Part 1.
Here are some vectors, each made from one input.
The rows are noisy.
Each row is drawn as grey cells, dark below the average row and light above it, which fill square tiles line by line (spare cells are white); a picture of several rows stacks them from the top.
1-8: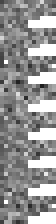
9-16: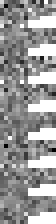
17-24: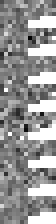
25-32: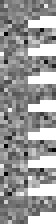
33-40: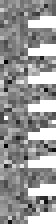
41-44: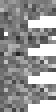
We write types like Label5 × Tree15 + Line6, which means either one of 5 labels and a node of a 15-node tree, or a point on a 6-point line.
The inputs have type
(Bool × Bool × Bool + Unit) × Line5.
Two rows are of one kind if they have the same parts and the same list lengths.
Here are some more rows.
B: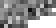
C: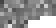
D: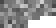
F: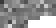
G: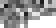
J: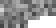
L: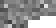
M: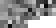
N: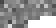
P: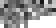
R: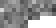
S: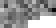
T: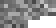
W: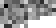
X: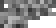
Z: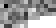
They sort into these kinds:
B, M, X
C, D, F, G, J, L, N, P, R, S, T, W, Z

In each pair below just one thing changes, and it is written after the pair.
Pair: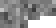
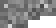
the place on the 5-point line
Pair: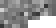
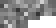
the place on the 5-point line
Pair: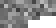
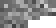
one of the three true/false values
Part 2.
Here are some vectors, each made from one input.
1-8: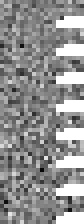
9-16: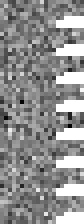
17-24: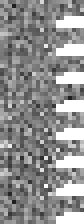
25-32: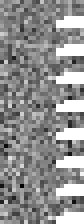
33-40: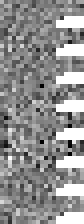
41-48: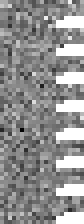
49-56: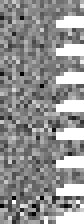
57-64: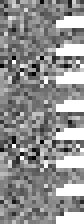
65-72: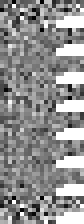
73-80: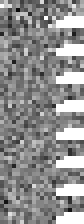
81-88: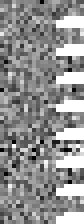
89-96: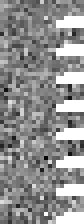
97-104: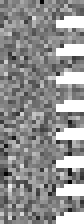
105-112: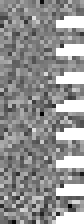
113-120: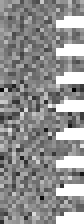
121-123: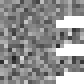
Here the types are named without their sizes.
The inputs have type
List(Line).
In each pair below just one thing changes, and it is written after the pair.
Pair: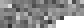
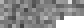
the place on the line in item 2 of the list
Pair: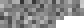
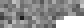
the place on the line in item 1 of the list
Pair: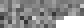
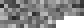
the place on the line in item 1 of the list
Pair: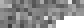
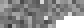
the place on the line in item 2 of the list
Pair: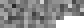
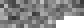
the place on the line in item 2 of the list
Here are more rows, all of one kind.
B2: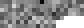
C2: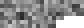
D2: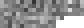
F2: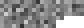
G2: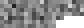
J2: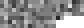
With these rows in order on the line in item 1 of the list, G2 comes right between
F2 and J2.
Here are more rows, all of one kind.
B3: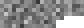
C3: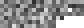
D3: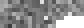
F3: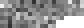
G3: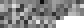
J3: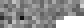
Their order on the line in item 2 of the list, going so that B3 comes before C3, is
B3, J3, D3, G3, F3, C3.
